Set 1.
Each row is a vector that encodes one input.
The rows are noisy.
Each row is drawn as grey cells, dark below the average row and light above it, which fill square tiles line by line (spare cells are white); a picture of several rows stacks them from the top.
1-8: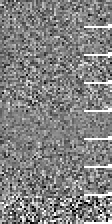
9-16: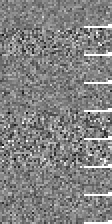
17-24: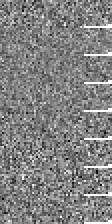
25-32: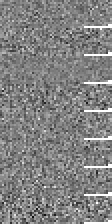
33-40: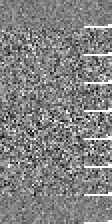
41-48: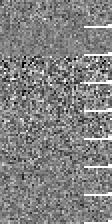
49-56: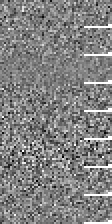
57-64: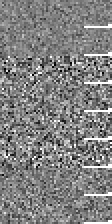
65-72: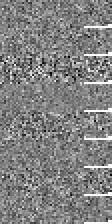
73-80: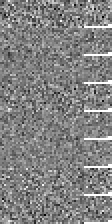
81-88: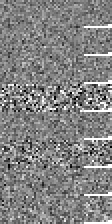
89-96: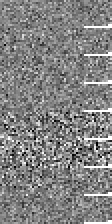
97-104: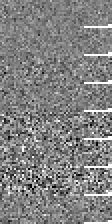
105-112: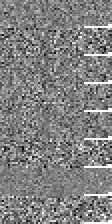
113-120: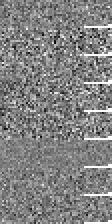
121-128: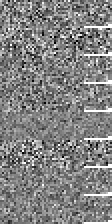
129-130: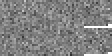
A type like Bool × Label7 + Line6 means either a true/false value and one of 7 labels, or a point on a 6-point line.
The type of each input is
Line7 × (Tree8 + Tree11).
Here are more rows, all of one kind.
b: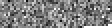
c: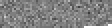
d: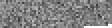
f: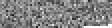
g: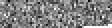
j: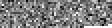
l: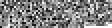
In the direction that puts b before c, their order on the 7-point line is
j, b, g, c, l, d, f.
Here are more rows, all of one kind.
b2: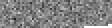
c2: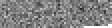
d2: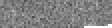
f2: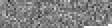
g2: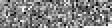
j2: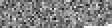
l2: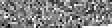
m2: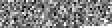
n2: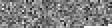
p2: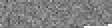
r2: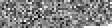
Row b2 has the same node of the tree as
d2, g2, j2 and n2.
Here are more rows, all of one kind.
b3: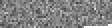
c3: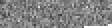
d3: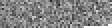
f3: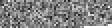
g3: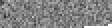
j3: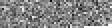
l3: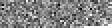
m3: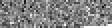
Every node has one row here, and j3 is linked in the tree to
c3, d3 and l3.
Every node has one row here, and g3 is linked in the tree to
b3 and c3.
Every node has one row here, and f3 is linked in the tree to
l3.
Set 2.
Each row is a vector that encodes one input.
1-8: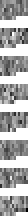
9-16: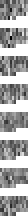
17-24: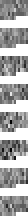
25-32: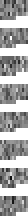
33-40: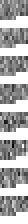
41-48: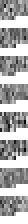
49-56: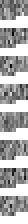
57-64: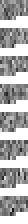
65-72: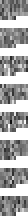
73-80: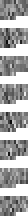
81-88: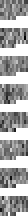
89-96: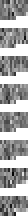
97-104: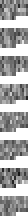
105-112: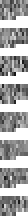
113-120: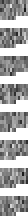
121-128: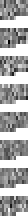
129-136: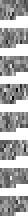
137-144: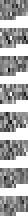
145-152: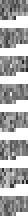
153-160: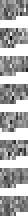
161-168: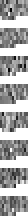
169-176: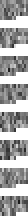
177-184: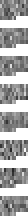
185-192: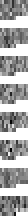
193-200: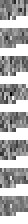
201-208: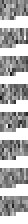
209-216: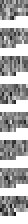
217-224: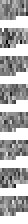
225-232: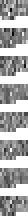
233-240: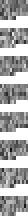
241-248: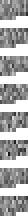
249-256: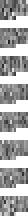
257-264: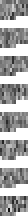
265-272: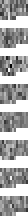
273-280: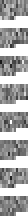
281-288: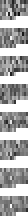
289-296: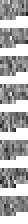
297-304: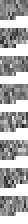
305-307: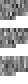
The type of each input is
Line10 + Line12 + Line13.
